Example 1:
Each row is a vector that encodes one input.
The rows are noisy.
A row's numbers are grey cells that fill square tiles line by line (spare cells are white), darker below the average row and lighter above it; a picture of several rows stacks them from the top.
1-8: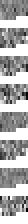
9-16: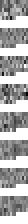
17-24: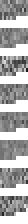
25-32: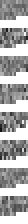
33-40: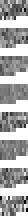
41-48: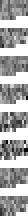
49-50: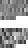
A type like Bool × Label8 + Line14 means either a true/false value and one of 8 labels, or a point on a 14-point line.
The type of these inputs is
Label6 + Tree7.
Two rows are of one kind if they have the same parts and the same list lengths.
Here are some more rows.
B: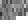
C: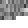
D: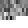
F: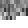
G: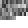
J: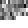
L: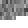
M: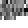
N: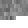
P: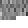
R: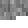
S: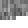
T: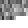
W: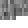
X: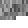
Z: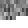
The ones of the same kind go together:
B, D, F, J, L, M, N, R, T, Z
C, G, P, S, W, X

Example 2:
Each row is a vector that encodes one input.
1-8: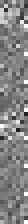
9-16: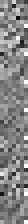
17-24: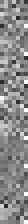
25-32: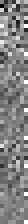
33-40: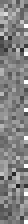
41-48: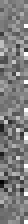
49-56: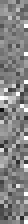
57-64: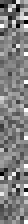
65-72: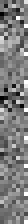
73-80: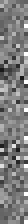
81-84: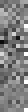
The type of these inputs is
Bool × Bool × Bool + Line8 × Line8 + Unit.
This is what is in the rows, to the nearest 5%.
About 5% of them hold a fixed value. About 45% of them hold a point on each of two 8-point lines. The rest hold three true/false values.
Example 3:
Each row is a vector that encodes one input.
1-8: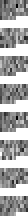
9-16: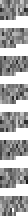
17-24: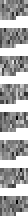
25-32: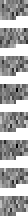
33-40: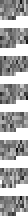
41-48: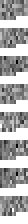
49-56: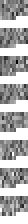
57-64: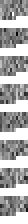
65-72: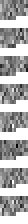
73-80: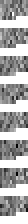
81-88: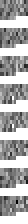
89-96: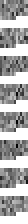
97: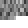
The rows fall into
2 kinds.
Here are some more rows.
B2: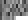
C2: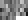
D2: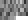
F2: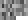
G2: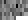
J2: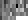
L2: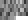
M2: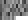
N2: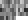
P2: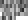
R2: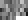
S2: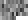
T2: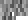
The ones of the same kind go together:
B2, C2, D2, G2, J2, L2, M2, N2, R2
F2, P2, S2, T2

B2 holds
a point on a 6-point line.
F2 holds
a point on an 8-point circle.
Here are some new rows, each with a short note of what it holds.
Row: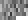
a point on an 8-point circle
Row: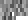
a point on an 8-point circle
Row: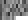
a point on a 6-point line
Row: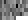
a point on a 6-point line
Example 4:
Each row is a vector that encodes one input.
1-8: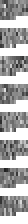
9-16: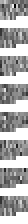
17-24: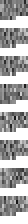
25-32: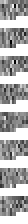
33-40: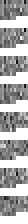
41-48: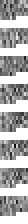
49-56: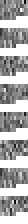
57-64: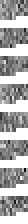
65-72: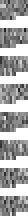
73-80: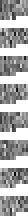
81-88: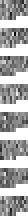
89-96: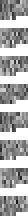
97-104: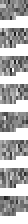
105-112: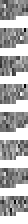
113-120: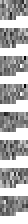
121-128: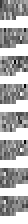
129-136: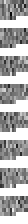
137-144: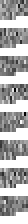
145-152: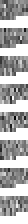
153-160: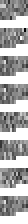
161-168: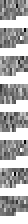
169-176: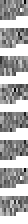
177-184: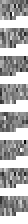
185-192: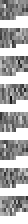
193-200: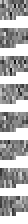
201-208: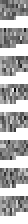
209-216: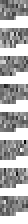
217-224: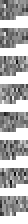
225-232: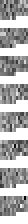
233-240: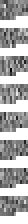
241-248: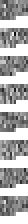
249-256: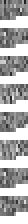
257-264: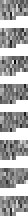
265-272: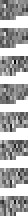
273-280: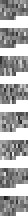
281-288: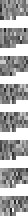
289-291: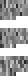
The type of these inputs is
Circle15 + Line4 × Line6.
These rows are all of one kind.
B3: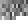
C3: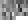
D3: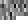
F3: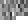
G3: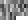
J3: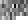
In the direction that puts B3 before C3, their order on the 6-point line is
G3, D3, J3, B3, C3, F3.
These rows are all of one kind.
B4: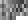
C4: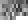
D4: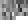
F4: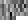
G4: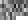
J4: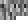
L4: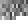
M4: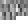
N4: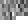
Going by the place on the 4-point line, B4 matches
C4, D4 and G4.
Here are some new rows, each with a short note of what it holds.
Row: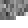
a point on a 15-point circle
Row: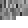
a point on a 15-point circle
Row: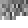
a point on a 4-point line and a point on a 6-point line
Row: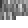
a point on a 15-point circle
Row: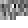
a point on a 4-point line and a point on a 6-point line
